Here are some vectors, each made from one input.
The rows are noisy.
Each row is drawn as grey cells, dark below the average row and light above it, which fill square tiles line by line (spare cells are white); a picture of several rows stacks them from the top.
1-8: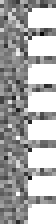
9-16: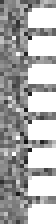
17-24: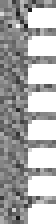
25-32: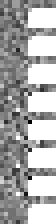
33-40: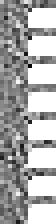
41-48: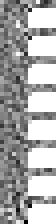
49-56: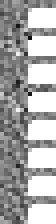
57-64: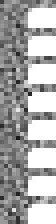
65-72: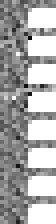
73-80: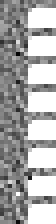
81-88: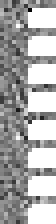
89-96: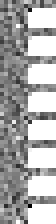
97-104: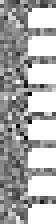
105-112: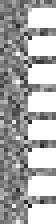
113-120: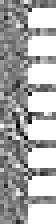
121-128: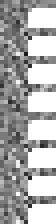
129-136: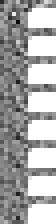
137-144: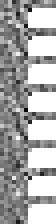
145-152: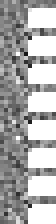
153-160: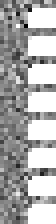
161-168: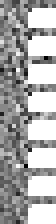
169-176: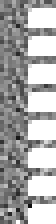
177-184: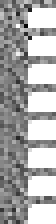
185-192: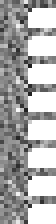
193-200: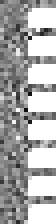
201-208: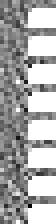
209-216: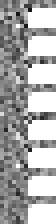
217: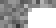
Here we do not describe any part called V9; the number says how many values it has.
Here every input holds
either a point on a 7-point line and a value of V9, or a list of up to three points on a 6-point line.
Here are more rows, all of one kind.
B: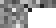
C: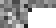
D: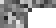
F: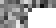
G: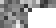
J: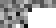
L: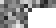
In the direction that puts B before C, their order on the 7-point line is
L, F, J, G, B, D, C.
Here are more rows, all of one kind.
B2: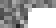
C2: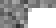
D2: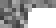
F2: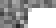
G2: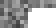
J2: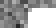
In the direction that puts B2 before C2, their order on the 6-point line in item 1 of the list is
D2, B2, J2, C2, F2, G2.
